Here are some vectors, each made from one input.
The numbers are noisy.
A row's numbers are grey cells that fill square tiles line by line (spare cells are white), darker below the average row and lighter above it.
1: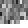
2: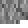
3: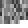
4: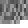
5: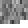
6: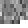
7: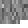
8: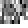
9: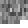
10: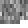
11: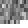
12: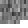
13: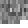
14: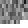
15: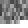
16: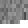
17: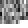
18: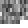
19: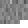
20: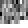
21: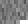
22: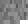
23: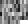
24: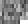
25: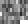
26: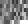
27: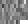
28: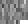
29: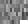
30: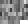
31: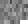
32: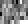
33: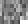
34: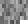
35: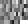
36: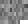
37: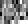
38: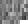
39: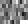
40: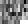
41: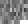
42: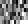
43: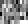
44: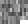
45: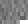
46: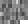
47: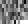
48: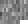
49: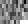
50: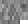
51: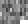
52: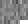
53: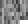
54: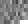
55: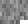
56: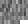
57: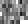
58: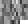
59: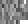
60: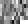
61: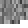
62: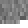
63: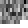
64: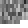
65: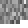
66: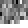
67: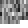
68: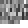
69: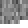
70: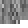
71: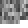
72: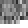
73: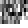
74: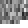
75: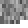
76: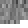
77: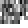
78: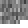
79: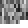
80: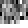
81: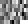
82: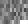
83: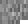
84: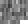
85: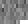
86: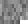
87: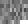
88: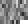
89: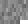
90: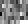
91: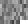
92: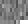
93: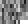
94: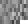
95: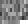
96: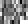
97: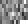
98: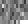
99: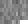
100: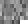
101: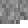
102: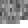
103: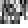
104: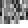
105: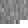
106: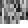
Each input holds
a point on a 4-point line, together with either one of 5 labels and a true/false value, or a point on a 5-point line.
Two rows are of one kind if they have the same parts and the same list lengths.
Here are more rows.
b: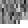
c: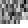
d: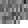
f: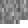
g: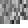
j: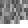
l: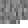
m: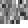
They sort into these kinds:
b, d, l
c, f, g, j, m

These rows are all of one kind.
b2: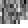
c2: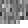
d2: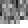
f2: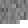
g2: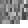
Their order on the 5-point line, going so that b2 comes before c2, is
b2, c2, g2, f2, d2.
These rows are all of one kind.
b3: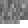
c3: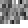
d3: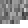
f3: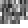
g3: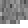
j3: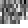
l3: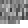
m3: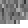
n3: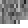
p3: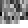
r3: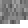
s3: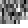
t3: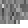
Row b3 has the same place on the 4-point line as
c3, f3 and p3.
